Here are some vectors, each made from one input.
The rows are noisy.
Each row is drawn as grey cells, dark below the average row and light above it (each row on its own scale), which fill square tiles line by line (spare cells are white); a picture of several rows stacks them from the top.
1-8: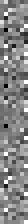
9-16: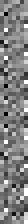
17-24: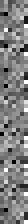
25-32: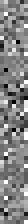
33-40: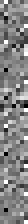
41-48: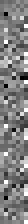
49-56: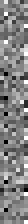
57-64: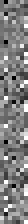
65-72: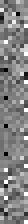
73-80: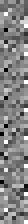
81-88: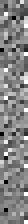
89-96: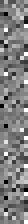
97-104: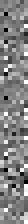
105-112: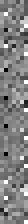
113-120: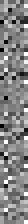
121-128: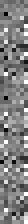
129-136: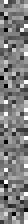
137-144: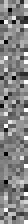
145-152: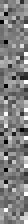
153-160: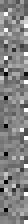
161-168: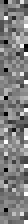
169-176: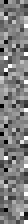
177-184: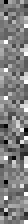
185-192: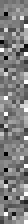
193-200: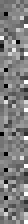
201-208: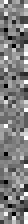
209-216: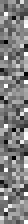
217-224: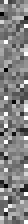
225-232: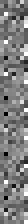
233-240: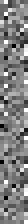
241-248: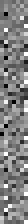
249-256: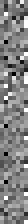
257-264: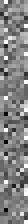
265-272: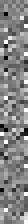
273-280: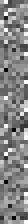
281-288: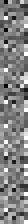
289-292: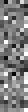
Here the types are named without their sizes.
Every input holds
a list of points on a line.
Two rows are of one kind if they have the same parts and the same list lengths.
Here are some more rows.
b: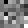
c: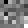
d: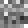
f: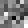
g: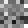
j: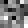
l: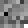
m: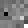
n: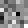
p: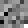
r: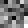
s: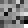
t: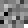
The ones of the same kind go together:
b, c, f, j, r
d, g, l, m, p, s, t
n

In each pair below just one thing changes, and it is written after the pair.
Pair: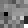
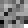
the place on the line in item 2 of the list
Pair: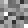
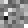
the place on the line in item 2 of the list
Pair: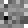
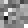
the place on the line in item 1 of the list
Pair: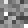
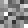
the place on the line in item 1 of the list
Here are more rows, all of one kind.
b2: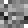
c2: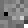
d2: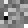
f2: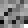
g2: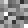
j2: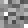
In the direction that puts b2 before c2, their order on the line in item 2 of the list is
g2, f2, j2, d2, b2, c2.
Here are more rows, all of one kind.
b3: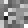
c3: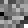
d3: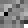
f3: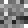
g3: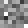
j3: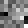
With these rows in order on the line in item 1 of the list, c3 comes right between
f3 and j3.
